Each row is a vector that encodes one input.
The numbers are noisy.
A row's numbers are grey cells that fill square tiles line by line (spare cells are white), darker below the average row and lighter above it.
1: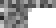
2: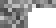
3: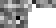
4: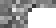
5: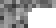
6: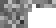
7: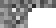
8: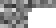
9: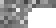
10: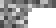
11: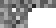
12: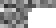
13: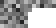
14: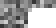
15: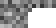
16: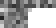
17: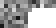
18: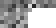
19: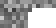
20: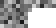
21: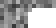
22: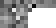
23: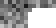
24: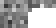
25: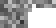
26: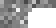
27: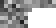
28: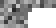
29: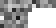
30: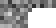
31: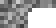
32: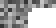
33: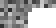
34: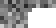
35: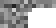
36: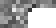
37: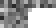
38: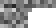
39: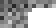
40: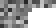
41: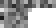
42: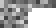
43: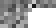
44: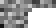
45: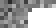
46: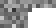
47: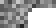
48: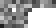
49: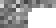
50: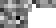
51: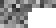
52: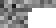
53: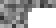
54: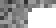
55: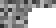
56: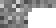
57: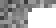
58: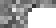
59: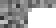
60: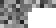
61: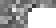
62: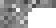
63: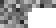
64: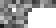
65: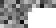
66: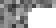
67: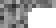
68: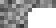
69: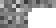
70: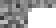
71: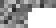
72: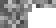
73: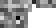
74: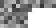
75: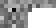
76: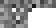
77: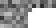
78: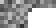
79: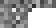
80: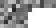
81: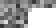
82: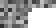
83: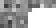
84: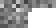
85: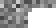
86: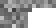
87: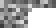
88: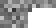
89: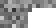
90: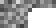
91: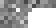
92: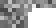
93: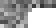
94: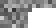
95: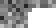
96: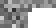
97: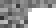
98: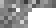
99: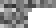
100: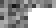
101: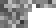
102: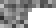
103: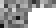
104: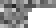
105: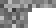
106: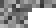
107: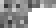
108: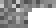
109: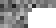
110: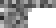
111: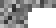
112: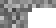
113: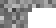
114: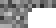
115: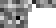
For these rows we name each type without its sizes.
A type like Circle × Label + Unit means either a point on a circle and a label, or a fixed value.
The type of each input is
(Label + Line) × Line.
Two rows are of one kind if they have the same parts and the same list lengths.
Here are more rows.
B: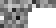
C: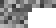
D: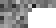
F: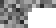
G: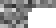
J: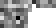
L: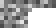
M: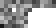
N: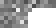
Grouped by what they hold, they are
B, C, F, J
D, G, L, M, N

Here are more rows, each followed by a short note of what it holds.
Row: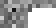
a point on each of two lines
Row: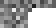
a label and a point on a line
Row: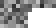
a point on each of two lines
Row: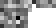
a point on each of two lines
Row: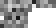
a point on each of two lines
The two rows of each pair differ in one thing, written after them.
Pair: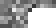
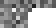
the place on the line
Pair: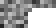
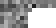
the place on the line
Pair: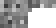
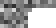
the place on the line
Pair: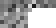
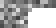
the place on the line
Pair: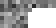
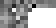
the label
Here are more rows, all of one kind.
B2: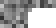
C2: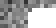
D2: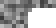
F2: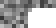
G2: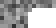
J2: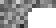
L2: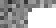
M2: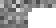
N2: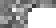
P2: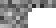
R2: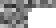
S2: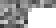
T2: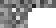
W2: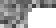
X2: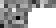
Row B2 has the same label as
D2, F2, G2 and M2.
